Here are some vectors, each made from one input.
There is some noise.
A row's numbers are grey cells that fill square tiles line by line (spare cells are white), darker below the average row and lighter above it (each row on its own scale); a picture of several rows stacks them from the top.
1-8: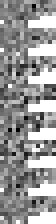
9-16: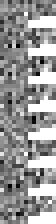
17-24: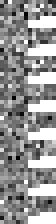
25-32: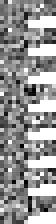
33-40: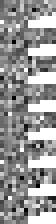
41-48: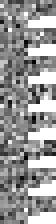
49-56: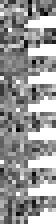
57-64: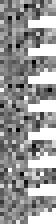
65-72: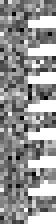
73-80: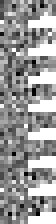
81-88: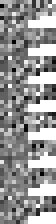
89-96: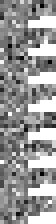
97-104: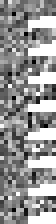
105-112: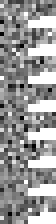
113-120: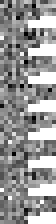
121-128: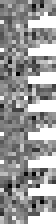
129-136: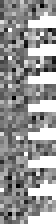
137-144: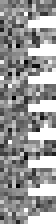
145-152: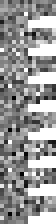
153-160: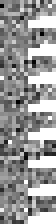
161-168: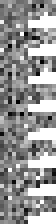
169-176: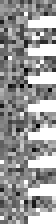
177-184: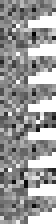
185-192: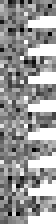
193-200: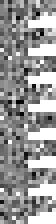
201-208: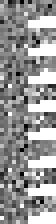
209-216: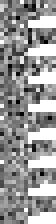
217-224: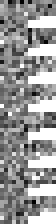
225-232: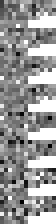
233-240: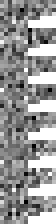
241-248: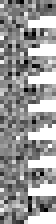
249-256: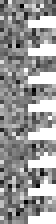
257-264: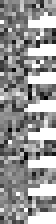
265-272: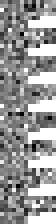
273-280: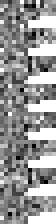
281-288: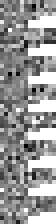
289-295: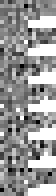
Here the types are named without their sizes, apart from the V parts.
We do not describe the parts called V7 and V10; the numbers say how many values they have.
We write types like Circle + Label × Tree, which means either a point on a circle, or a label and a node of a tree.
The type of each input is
Bool × Circle × V10 + Line + V7.
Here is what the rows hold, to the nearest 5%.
About 55% of them hold a point on a circle, a true/false value and a value of V10. About 20% of them hold a point on a line. The rest hold a value of V7.
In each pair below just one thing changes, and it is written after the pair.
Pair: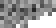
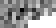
the true/false value
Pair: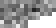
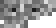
the place on the circle
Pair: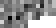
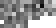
the true/false value
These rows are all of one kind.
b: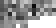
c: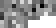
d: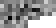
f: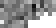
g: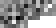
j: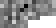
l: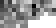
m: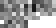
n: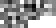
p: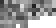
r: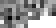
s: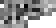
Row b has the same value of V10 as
l and p.
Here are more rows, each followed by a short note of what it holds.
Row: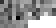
a point on a circle, a true/false value and a value of V10
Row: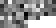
a value of V7
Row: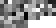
a value of V7
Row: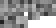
a point on a line
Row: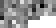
a point on a circle, a true/false value and a value of V10
